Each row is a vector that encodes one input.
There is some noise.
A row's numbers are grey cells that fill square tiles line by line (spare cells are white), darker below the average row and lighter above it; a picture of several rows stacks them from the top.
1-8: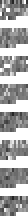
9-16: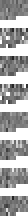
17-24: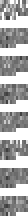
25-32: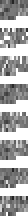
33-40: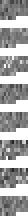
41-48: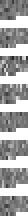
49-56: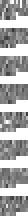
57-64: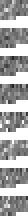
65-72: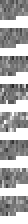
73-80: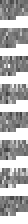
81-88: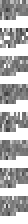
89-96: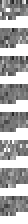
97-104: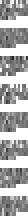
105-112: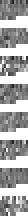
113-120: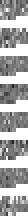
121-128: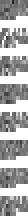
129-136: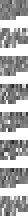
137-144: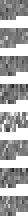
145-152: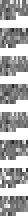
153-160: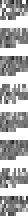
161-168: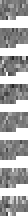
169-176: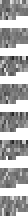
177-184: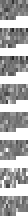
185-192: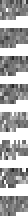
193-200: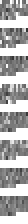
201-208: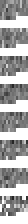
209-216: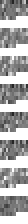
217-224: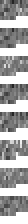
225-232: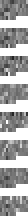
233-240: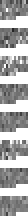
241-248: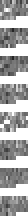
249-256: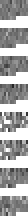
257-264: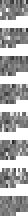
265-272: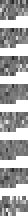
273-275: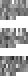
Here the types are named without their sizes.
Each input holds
three true/false values.
